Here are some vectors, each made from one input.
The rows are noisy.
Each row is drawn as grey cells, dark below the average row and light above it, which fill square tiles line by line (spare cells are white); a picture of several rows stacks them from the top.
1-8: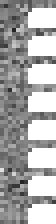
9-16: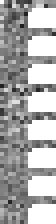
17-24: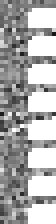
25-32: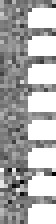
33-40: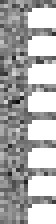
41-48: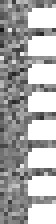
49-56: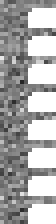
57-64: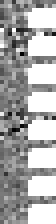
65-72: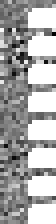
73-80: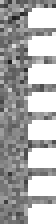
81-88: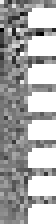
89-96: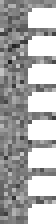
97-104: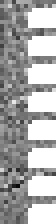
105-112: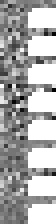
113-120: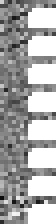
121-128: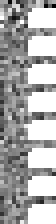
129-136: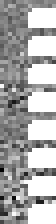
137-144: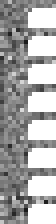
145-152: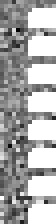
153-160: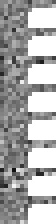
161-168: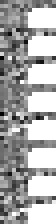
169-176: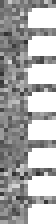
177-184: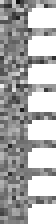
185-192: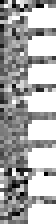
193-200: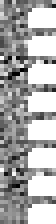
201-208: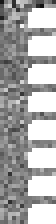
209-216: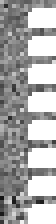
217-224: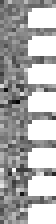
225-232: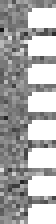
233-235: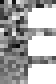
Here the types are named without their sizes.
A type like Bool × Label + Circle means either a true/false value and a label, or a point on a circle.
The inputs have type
List(Line).
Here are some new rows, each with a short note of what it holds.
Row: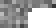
a list of one item
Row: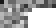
the empty list
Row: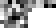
the empty list
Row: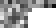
the empty list
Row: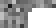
a list of one item
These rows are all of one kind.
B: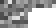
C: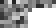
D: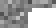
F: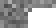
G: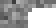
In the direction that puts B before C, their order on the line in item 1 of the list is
D, B, F, C, G.
